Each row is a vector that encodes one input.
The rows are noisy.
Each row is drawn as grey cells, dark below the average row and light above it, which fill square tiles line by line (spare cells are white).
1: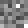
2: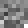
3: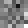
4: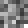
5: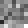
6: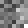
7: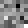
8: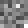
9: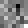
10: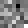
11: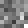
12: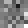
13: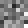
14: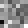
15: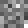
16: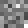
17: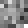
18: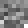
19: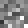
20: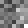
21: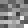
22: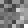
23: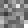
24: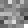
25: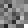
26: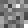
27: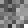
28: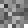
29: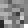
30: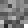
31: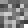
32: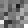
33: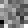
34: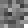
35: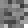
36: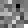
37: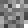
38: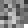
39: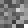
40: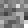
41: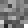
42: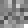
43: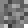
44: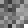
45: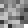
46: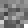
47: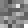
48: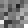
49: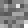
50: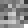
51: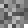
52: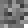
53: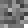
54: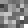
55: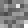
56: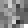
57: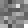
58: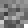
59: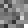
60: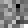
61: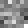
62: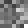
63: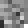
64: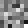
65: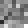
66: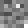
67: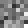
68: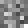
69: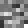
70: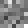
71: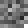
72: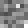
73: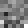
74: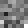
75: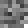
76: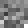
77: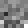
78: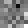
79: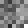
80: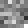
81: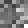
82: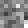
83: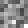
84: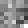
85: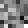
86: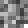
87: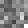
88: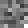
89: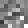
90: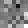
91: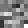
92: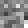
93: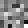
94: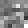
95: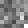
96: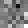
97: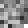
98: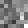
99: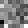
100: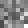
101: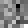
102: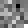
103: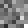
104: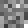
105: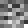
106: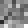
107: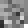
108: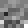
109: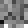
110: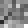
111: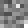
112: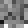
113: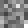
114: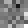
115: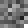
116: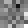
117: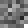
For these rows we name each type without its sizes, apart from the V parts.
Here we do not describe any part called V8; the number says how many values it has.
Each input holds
a node of a tree, together with either a point on a line, or a value of V8.
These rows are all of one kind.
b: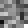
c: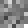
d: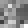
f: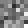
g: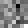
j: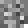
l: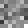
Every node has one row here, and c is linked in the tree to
g and l.
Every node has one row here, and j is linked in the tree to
f and l.
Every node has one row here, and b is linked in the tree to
d.
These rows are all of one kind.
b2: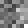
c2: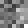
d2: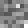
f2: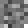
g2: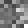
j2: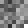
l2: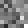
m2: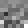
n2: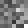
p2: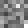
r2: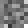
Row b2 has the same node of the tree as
c2, g2, j2 and n2.
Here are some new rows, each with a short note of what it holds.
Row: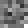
a point on a line and a node of a tree
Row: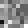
a node of a tree and a value of V8
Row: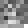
a node of a tree and a value of V8
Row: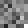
a point on a line and a node of a tree
